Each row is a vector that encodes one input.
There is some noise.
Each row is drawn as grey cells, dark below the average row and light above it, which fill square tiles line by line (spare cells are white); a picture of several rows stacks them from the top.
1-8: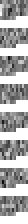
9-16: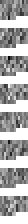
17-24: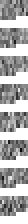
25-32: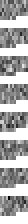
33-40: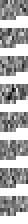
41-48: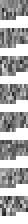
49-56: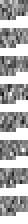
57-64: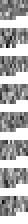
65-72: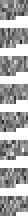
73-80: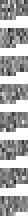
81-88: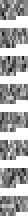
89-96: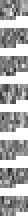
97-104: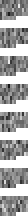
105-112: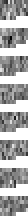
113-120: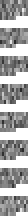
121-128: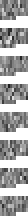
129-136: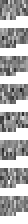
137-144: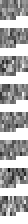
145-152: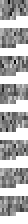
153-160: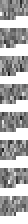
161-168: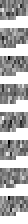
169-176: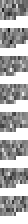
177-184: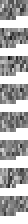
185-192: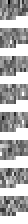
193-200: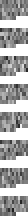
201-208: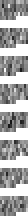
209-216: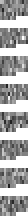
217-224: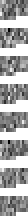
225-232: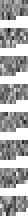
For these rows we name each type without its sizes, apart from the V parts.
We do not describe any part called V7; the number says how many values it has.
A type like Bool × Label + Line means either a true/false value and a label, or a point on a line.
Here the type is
(Bool × Circle + Unit) × Line + V7 × V7.
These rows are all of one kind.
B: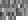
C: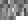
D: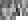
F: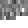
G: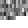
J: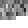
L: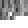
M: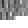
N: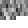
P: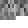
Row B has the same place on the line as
D and N.
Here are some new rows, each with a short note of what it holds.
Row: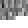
a point on a circle, a point on a line and a true/false value
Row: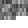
a point on a line
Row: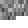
two values of V7
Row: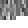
a point on a line
